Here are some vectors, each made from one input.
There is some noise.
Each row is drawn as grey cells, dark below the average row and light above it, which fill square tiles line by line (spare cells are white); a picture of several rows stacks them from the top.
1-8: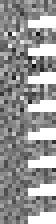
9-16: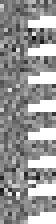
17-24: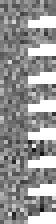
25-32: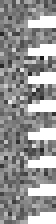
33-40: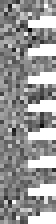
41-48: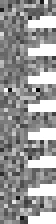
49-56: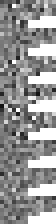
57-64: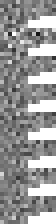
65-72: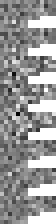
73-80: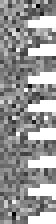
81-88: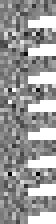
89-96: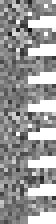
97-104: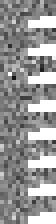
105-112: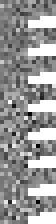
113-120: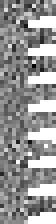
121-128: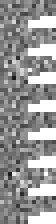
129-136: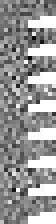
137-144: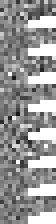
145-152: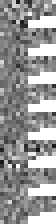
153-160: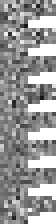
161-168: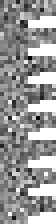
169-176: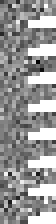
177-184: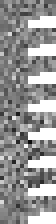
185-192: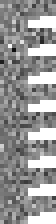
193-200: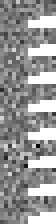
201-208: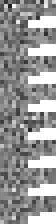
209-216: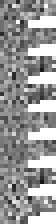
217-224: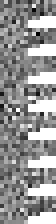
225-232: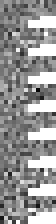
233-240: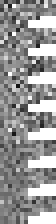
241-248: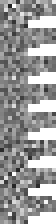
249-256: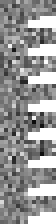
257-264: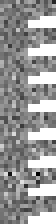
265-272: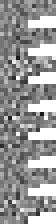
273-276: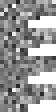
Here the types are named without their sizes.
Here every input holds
either four true/false values, or a list of points on a line.
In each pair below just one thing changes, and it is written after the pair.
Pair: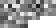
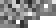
the place on the line in item 1 of the list
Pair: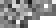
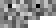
the place on the line in item 1 of the list
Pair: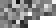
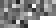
the place on the line in item 1 of the list
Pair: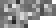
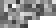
the place on the line in item 1 of the list
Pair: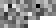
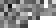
the place on the line in item 1 of the list
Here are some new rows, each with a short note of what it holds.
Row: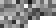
a list of one item
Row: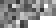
a list of two items
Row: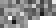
a list of one item
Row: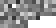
a list of two items
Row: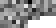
a list of one item
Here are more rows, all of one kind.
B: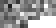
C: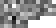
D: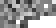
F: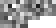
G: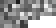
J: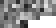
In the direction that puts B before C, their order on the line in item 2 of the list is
D, B, C, F, G, J.
